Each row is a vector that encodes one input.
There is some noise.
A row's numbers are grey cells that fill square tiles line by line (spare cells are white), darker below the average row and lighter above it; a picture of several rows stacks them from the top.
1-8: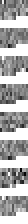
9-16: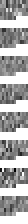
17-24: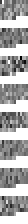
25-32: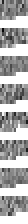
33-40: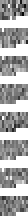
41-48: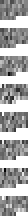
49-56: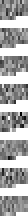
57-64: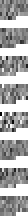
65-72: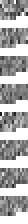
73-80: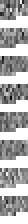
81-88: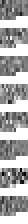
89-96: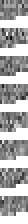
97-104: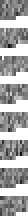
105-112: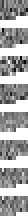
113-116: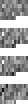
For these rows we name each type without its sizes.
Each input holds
a list of points on a line.
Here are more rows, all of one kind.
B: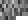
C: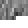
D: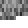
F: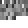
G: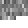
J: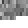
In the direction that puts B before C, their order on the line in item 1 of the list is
F, G, J, B, D, C.
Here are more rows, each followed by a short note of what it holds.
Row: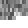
a list of one item
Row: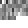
a list of one item
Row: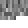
a list of three items
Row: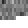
a list of two items
